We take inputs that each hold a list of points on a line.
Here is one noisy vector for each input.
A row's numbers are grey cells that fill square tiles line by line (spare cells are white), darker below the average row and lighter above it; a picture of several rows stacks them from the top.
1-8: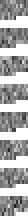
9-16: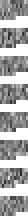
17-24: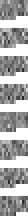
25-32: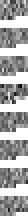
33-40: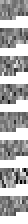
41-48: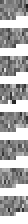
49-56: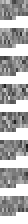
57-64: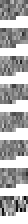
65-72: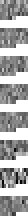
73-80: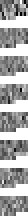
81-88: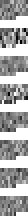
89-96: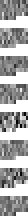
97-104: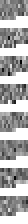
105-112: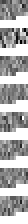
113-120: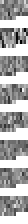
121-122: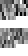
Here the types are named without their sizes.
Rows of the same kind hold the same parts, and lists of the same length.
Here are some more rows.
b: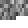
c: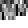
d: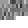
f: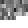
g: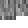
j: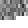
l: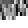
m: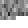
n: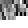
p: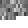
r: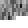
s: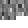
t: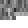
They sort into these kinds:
b, f, g, p, s, t
c, l, n
d, j, m, r

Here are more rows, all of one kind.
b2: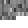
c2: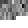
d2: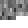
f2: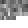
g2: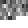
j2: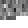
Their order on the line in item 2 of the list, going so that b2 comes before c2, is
b2, d2, j2, f2, g2, c2.
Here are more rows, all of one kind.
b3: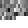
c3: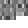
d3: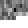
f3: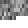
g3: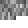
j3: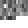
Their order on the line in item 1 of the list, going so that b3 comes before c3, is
b3, f3, g3, j3, c3, d3.
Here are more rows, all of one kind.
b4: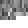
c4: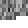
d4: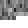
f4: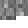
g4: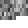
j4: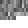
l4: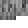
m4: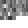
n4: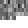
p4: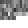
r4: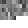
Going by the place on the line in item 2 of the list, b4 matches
j4, m4, p4 and r4.
